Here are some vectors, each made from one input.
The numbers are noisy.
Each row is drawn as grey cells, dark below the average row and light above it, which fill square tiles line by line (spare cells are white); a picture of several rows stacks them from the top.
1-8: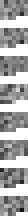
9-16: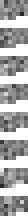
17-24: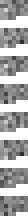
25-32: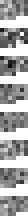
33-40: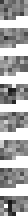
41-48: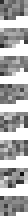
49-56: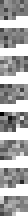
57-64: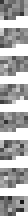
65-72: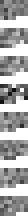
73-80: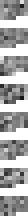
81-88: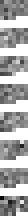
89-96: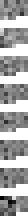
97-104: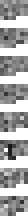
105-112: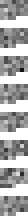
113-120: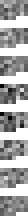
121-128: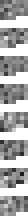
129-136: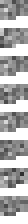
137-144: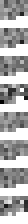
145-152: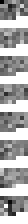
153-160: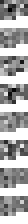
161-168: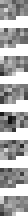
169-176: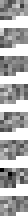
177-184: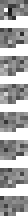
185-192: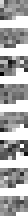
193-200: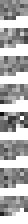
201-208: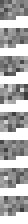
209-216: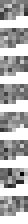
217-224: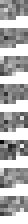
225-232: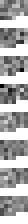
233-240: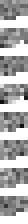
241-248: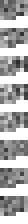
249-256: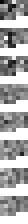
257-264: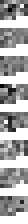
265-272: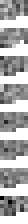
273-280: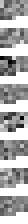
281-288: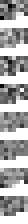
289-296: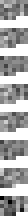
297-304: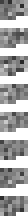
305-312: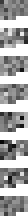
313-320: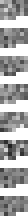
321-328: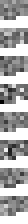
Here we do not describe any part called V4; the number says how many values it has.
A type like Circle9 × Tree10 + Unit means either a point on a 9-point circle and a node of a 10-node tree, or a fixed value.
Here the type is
Bool × (Line5 + V4).
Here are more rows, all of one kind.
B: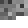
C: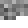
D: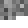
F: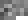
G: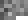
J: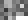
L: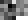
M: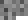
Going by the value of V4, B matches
F and G.
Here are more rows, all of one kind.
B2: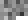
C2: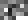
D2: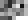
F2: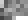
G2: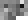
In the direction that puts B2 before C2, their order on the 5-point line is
D2, F2, B2, C2, G2.
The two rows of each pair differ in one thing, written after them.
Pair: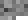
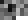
the true/false value
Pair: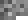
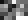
the true/false value
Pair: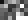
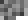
the true/false value
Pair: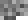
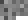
the value of V4
